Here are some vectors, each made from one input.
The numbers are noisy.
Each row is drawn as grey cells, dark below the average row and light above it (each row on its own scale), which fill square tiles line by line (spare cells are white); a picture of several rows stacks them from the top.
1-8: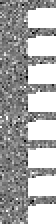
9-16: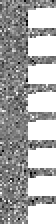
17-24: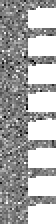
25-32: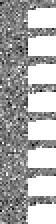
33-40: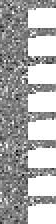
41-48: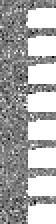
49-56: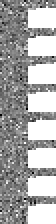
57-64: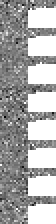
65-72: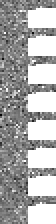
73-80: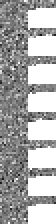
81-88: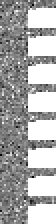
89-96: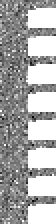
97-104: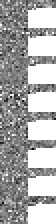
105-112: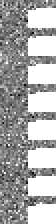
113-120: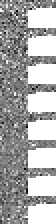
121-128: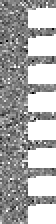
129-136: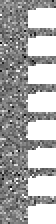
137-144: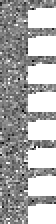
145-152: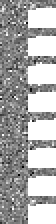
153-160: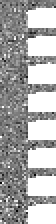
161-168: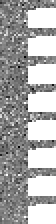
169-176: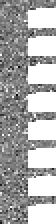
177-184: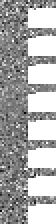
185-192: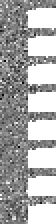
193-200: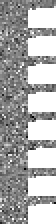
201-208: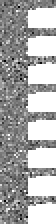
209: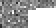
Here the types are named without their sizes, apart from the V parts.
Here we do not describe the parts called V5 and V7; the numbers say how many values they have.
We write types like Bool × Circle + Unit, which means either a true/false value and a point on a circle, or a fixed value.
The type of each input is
Bool × (Line + V7) × (Tree + V5).
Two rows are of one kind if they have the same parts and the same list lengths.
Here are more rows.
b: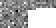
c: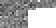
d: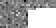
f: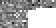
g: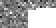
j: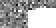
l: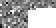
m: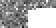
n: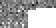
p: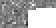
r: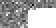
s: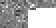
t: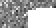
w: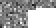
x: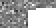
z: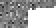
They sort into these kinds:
b, l, n, p, x
c, d, g, r, z
f, j, s, t, w
m

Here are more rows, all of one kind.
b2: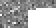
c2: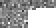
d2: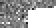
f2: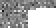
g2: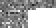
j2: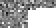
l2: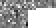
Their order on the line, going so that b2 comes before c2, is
b2, g2, f2, j2, l2, c2, d2.
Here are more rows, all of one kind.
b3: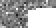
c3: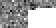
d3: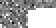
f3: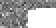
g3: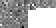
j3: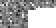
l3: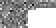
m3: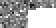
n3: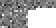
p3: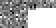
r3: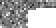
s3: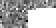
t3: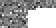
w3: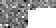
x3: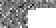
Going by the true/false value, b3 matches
g3, j3, s3 and w3.
